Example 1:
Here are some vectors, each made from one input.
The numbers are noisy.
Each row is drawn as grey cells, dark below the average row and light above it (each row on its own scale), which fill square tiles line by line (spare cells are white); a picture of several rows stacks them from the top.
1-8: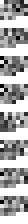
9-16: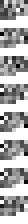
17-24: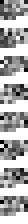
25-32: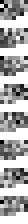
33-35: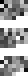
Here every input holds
three true/false values.
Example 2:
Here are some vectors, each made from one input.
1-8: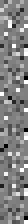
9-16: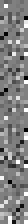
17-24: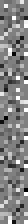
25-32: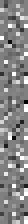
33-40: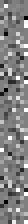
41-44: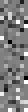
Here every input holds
a node of an 8-node tree.
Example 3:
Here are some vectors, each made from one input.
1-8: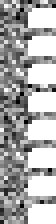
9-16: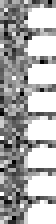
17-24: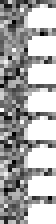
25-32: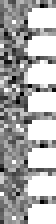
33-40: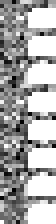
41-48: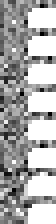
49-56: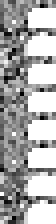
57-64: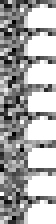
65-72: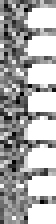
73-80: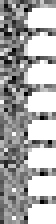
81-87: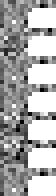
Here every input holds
a point on a 10-point circle.
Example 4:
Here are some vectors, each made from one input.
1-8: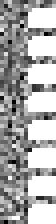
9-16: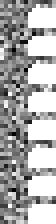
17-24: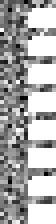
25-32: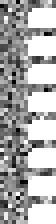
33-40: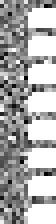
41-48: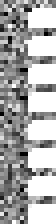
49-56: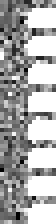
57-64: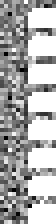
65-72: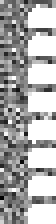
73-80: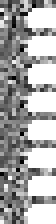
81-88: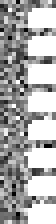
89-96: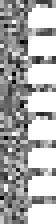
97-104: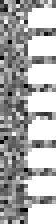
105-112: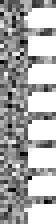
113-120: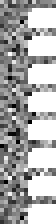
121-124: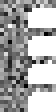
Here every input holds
one of 7 labels.
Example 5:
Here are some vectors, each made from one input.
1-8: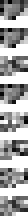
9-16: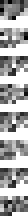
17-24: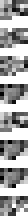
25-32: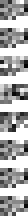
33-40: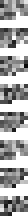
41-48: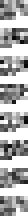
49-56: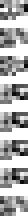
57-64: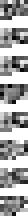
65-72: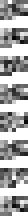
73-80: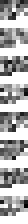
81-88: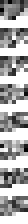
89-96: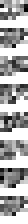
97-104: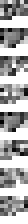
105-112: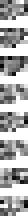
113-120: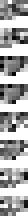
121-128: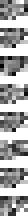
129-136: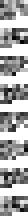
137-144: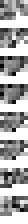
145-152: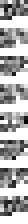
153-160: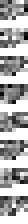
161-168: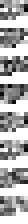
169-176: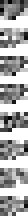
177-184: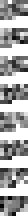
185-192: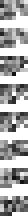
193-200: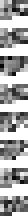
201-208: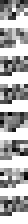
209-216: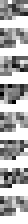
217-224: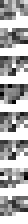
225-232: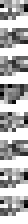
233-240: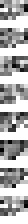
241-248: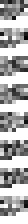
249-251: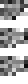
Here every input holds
a node of a 9-node tree.
